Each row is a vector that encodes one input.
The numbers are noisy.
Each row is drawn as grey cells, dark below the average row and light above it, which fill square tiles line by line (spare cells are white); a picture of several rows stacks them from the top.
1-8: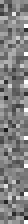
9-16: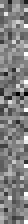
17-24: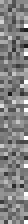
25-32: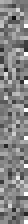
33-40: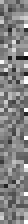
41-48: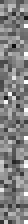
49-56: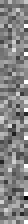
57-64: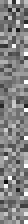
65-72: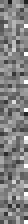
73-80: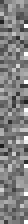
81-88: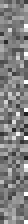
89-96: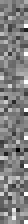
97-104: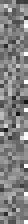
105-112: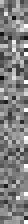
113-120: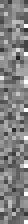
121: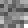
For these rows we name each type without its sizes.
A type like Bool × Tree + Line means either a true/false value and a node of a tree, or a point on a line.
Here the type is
Bool × Bool × Bool × Bool.
